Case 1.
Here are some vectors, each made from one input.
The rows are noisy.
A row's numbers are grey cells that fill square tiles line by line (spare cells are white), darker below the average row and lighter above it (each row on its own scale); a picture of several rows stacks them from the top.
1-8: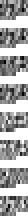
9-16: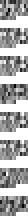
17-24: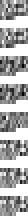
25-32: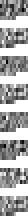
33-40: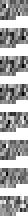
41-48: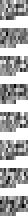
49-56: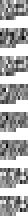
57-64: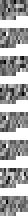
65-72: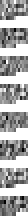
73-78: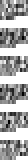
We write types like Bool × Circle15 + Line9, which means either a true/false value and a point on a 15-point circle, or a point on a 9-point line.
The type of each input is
Bool × Bool × Bool.
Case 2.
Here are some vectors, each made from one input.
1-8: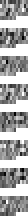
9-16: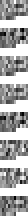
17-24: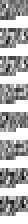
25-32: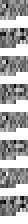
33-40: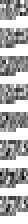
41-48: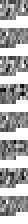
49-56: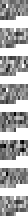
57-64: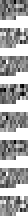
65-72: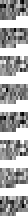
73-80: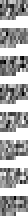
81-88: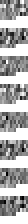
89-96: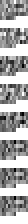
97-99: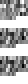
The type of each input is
Bool × Bool × Bool.
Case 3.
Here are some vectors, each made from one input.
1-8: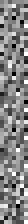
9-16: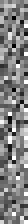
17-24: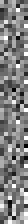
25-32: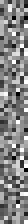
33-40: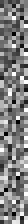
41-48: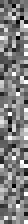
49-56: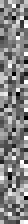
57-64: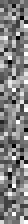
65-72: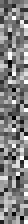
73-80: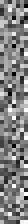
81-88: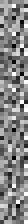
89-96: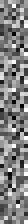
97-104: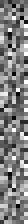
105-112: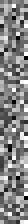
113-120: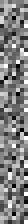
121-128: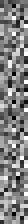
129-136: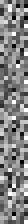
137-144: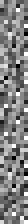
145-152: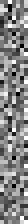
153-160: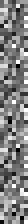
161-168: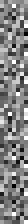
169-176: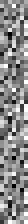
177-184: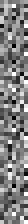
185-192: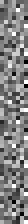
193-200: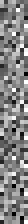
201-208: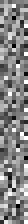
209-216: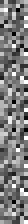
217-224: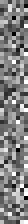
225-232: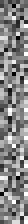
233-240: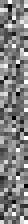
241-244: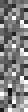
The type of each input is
Bool × Bool × Bool + Unit.
